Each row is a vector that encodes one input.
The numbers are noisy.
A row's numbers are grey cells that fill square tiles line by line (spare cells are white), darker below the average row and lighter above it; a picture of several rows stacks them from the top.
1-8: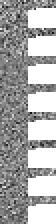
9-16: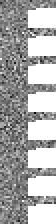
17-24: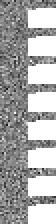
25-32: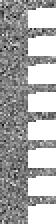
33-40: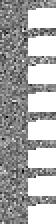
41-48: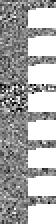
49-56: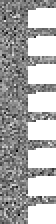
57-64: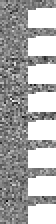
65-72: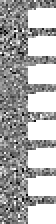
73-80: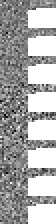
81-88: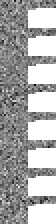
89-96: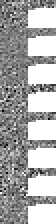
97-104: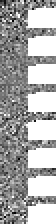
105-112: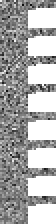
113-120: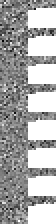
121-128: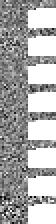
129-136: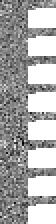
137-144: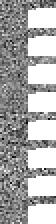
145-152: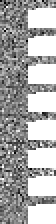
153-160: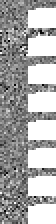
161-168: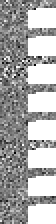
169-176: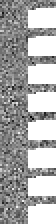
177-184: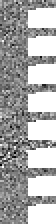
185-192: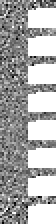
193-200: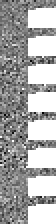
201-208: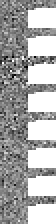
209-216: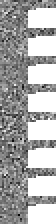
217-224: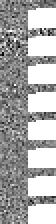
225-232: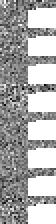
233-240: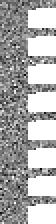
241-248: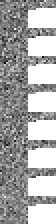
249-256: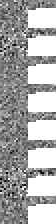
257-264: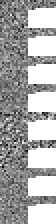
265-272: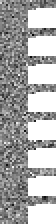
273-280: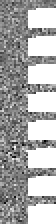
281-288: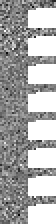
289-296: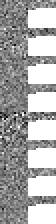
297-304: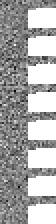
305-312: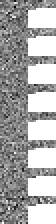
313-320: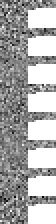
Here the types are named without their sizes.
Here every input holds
a list of points on a line.
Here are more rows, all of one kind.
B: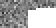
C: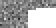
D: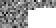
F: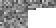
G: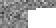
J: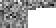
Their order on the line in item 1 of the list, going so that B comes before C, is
J, G, D, B, F, C.
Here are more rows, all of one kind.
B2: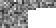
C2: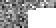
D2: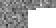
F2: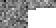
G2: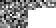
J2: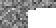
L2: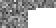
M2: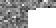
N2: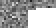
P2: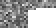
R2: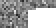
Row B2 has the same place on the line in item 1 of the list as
C2, M2 and P2.
